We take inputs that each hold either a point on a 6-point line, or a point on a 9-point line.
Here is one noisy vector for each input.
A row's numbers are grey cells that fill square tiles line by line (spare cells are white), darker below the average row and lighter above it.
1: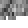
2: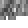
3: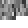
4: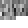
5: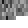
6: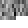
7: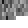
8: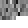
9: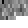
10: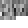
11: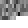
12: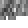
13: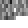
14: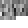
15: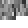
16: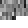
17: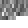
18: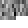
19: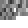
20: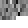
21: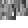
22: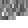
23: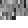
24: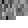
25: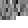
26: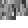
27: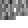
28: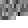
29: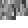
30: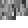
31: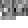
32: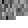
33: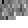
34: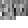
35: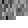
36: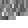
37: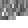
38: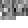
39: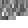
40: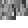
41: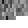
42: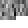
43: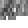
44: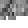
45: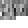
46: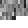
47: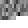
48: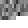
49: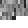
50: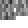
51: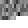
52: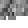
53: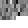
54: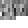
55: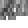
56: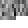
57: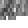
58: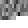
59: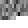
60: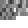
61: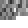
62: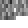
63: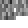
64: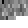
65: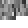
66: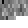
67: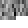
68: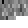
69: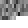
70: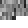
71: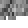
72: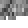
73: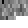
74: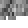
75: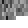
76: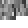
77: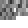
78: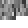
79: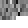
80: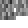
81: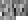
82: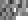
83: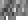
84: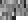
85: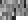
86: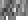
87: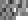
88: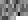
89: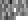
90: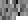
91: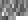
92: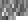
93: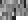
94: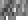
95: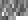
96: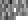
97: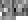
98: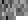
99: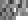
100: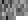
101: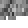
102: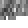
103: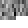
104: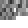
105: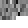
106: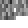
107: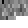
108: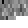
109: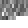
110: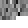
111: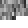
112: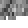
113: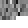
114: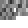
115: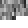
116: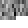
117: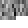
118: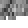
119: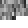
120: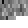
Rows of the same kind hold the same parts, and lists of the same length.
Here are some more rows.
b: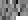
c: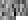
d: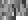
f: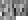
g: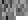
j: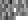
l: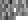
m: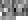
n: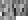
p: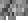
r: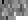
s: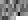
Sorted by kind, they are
b, g, j, l, p, r, s
c, d, f, m, n

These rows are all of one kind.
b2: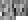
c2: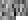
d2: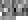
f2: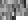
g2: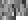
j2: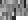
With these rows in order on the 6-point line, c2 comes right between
b2 and g2.
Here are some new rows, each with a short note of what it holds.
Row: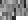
a point on a 6-point line
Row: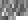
a point on a 9-point line
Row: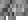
a point on a 9-point line
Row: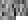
a point on a 6-point line
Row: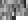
a point on a 6-point line
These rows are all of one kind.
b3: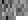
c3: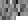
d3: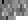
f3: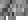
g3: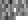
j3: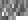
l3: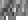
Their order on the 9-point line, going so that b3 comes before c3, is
f3, l3, g3, b3, d3, j3, c3.
